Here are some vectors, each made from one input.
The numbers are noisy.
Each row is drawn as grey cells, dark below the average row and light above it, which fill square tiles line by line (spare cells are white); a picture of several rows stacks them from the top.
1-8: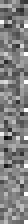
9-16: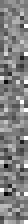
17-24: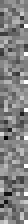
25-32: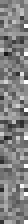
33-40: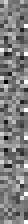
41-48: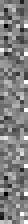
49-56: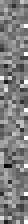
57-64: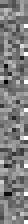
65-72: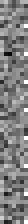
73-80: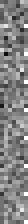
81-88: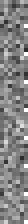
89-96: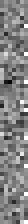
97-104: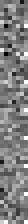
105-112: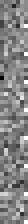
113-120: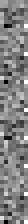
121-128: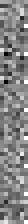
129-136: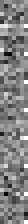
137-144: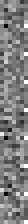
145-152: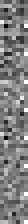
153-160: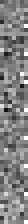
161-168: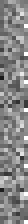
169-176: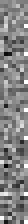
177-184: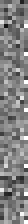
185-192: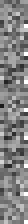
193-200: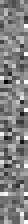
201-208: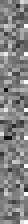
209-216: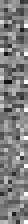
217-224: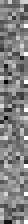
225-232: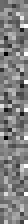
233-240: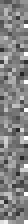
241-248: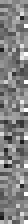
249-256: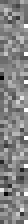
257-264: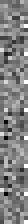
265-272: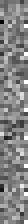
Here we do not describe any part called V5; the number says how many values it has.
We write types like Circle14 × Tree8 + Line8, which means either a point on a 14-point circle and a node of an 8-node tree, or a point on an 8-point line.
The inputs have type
Bool × (Tree9 + Unit) × V5 + Line7.
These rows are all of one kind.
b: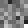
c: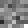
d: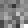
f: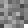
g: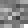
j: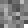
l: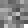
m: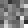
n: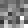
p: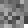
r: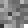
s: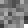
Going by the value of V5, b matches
f, g and p.
